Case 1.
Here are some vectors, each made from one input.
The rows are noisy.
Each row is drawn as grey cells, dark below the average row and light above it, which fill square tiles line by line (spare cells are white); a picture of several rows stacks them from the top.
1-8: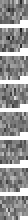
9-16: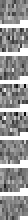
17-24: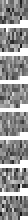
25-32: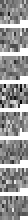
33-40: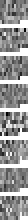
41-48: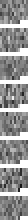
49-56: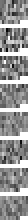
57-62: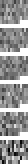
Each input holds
a point on an 8-point line, together with either a fixed value, or three true/false values.
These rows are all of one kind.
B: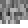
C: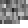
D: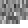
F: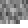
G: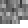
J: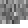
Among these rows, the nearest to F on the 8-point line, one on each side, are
B and D.
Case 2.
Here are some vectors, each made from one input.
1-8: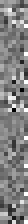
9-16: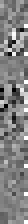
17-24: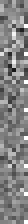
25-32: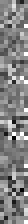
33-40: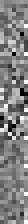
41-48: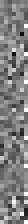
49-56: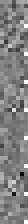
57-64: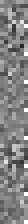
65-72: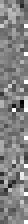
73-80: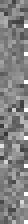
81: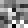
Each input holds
a list of up to two points on a 5-point line.
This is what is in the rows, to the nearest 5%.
All of them are lists of up to two points on a 5-point line: about 10% are empty, 40% hold one and 50% two.
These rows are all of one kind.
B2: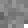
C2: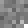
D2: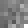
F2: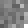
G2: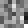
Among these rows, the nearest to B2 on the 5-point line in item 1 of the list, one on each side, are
D2 and F2.
